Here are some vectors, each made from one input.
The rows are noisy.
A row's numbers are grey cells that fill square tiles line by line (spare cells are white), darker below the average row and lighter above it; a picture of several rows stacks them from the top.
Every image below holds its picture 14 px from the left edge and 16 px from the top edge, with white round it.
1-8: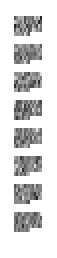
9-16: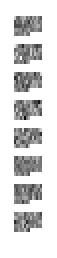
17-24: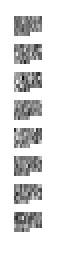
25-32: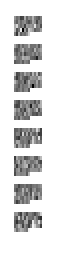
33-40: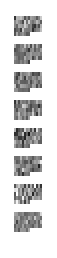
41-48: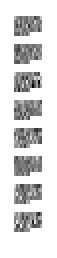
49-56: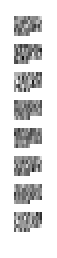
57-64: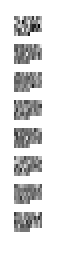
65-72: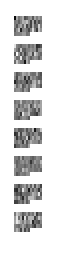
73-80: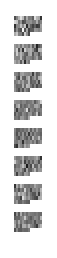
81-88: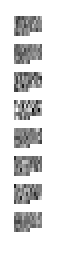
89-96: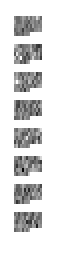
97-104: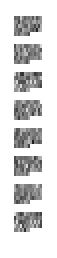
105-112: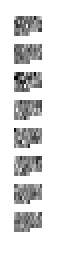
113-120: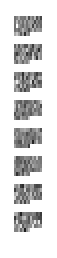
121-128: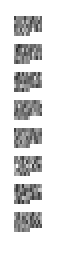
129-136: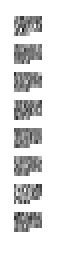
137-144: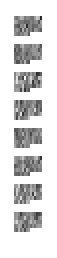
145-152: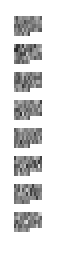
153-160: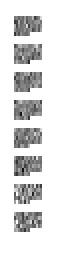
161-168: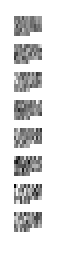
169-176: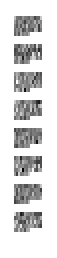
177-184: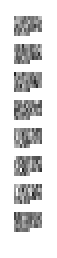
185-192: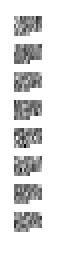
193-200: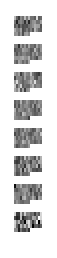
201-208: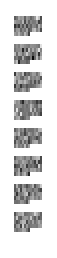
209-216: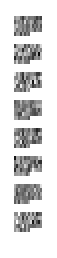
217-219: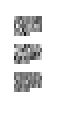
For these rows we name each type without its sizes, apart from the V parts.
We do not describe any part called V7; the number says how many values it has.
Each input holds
a point on a line and a node of a tree, together with either a point on a line, or a list of values of V7.
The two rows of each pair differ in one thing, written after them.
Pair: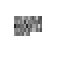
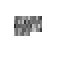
the value of V7 in item 2 of the list
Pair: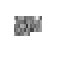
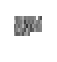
the place on the line
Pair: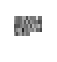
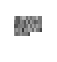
the value of V7 in item 1 of the list
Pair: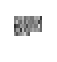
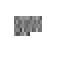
the place on the line
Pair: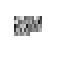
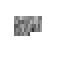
the value of V7 in item 1 of the list
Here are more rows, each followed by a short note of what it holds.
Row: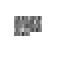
a point on a line and a node of a tree, together with a list of one item
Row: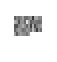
a point on a line and a node of a tree, together with a list of one item
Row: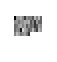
a point on a line and a node of a tree, together with a list of one item
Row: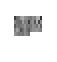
a point on a line and a node of a tree, together with a list of two items
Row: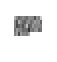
a point on a line and a node of a tree, together with the empty list
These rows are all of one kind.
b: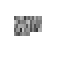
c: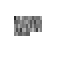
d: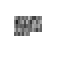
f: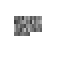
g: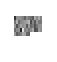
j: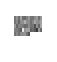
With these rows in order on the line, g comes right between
b and f.
